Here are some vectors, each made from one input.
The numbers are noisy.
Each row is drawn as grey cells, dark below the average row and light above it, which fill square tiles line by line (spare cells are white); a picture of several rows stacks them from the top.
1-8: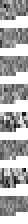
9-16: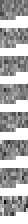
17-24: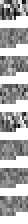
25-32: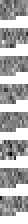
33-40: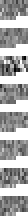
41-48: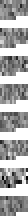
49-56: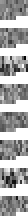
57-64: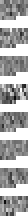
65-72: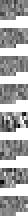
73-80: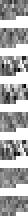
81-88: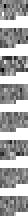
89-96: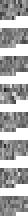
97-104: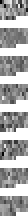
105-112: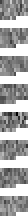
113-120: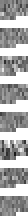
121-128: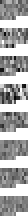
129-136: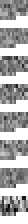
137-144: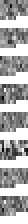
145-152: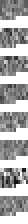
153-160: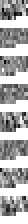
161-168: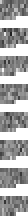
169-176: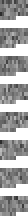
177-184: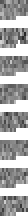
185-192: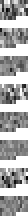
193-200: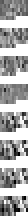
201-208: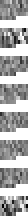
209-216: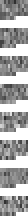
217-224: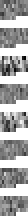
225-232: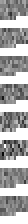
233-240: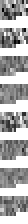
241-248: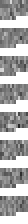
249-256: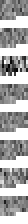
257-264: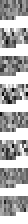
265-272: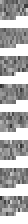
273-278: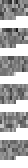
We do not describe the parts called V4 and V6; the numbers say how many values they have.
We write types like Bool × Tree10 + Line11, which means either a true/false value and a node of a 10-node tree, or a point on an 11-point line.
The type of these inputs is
Bool × (Line7 + V6) + V4.
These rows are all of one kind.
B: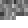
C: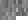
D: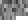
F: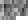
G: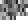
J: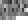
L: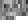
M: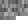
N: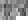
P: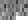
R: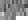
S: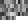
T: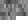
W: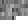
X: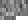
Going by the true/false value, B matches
C, G, T and X.
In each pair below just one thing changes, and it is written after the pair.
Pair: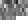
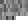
the true/false value
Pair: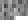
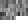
the true/false value
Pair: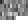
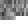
the place on the 7-point line
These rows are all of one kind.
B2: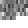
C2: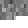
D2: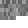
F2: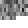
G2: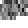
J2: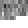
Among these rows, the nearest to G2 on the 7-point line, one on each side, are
F2 and J2.
